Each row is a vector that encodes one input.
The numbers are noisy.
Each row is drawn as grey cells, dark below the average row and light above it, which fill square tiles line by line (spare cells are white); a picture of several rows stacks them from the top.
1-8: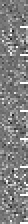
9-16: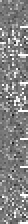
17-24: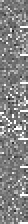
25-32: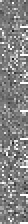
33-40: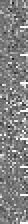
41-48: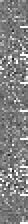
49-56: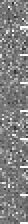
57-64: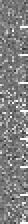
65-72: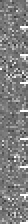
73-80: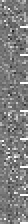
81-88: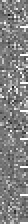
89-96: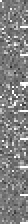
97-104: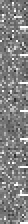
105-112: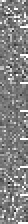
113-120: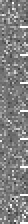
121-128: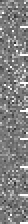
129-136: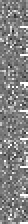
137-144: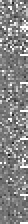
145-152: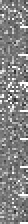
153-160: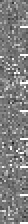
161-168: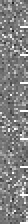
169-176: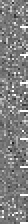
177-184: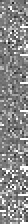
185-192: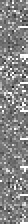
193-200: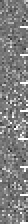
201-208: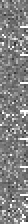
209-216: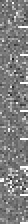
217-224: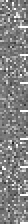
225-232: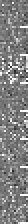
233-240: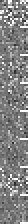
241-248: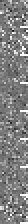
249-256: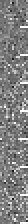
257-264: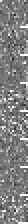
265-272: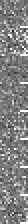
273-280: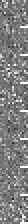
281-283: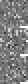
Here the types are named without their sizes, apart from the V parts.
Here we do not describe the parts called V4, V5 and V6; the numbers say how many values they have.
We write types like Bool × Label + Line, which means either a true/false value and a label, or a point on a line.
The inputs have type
(Circle + V6) × Tree + (Line + V5) × V4.
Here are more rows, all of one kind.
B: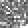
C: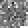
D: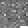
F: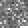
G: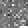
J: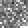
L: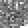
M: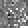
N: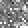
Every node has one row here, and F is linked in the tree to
D and J.
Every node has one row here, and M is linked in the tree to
G.
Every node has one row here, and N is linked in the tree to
C.
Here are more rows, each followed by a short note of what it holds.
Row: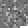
a point on a line and a value of V4
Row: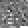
a point on a line and a value of V4
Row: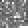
a point on a circle and a node of a tree
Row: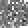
a node of a tree and a value of V6
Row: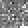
a point on a line and a value of V4
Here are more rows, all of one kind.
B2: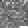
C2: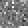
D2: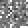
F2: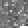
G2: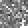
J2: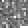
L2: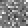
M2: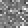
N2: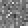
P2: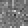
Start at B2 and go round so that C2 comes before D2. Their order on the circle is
B2, J2, N2, F2, M2, G2, P2, L2, C2, D2.
